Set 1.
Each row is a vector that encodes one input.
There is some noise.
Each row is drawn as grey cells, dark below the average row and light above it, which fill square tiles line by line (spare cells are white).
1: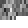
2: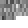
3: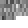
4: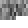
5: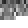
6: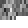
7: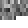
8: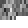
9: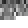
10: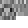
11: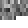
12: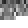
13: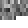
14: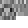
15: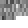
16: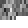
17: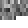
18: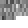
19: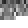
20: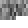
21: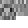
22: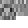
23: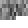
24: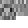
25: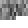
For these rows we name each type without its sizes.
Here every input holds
a point on a circle.
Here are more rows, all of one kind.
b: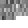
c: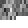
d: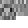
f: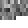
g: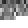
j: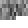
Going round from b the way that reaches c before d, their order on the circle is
b, g, c, f, j, d.
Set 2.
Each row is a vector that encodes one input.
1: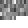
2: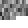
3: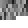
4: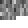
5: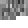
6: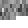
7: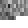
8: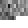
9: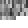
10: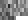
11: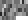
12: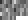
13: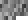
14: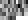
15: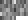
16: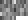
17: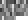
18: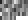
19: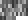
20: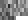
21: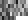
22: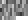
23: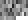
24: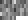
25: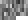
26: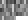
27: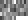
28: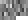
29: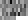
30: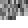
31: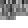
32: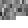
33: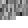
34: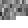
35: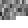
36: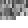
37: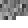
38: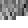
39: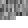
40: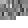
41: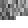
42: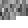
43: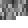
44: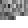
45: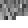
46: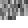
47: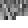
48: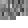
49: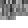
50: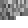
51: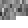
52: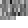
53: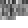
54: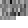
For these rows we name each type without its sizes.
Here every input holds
a label.
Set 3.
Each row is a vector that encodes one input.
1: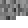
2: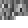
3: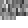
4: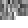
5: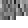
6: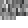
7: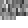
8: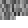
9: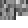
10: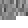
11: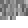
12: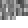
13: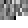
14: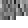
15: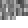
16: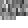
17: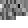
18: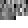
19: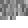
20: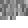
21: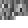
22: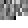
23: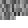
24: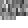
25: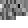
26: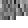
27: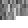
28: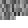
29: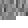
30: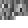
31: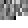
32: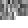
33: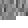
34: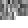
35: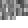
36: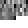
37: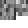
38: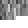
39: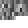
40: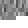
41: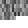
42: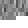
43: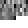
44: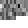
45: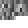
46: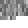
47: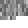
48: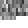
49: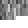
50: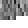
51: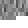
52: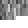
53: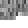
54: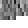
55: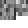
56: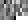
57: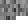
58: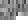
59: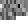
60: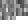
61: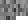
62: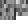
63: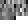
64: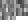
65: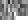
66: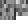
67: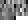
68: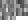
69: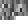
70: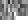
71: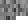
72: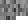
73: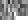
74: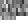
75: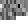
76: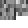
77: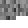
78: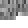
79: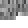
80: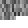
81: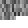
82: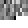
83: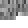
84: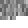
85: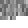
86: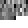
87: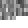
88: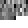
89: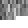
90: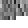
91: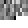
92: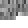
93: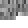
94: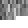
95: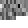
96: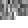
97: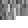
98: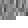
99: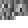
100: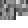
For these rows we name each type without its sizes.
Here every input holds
a node of a tree.
